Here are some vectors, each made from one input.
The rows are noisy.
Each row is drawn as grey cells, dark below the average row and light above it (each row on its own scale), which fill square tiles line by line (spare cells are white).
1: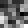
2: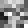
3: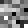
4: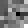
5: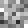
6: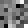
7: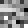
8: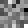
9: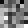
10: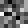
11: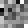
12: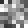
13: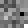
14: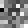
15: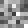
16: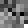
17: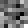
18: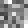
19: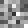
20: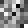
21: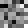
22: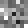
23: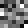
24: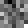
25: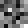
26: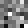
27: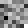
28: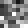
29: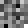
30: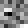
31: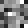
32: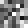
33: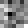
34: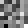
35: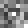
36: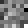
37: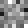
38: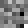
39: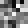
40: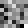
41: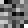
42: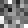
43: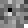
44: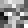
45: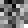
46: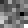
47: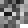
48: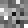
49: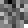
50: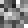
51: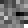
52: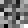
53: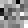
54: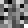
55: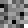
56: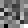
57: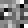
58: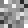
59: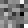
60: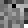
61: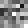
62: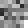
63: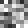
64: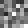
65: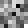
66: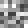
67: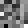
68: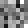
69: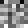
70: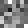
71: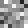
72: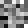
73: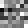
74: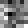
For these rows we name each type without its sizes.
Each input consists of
a label, together with either a fixed value, or three true/false values.
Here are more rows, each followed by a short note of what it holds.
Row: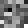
a label and three true/false values
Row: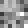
a label
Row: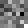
a label and three true/false values
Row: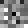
a label
